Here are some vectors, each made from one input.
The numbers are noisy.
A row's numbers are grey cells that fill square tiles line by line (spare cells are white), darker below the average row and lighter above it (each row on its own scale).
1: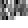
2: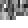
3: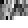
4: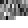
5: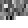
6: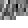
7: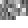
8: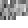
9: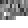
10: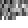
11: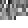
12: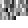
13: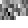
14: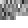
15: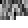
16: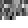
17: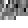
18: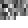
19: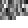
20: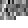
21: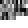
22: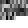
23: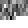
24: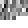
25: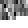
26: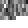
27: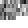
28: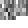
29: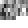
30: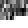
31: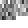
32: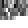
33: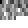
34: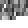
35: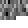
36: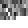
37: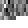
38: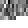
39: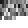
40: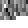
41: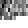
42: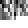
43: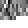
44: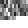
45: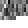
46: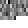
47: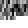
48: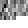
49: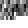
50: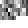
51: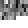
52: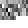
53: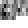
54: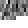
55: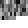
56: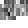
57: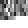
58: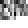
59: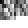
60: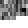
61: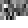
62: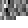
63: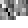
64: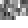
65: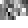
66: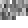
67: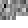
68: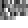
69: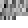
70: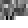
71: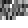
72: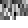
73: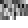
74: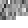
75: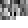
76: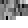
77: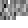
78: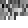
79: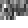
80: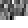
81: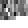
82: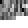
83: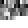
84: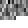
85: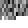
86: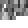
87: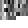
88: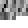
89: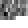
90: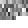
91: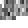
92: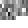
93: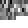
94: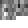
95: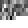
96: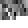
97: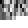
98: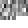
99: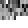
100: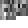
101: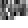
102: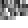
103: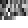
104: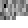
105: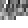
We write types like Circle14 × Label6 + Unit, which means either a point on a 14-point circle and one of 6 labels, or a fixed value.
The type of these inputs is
Bool × Bool × Bool × Bool + Label6 × Label6.
